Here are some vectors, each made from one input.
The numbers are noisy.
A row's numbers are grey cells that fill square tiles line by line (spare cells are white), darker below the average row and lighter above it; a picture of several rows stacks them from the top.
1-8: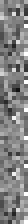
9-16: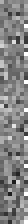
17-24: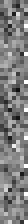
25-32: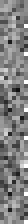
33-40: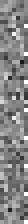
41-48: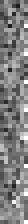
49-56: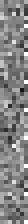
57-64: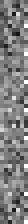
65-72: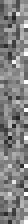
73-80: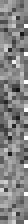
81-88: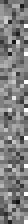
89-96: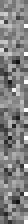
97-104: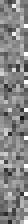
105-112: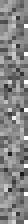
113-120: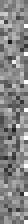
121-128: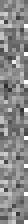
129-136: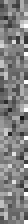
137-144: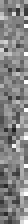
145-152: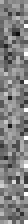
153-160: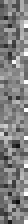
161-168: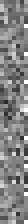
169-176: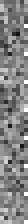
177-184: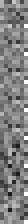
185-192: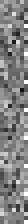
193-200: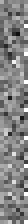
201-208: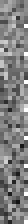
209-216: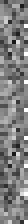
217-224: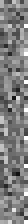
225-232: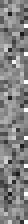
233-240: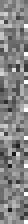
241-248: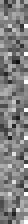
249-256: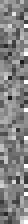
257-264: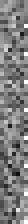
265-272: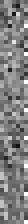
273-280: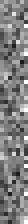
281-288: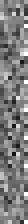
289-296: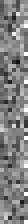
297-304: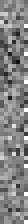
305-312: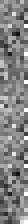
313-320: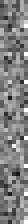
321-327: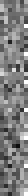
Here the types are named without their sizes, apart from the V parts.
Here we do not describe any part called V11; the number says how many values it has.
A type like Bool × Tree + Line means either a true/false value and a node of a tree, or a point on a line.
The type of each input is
Bool × Line + V11.
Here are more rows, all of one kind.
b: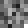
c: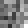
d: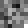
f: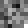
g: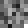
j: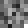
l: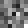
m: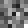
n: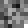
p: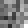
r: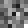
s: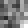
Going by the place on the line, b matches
c, g, j and p.
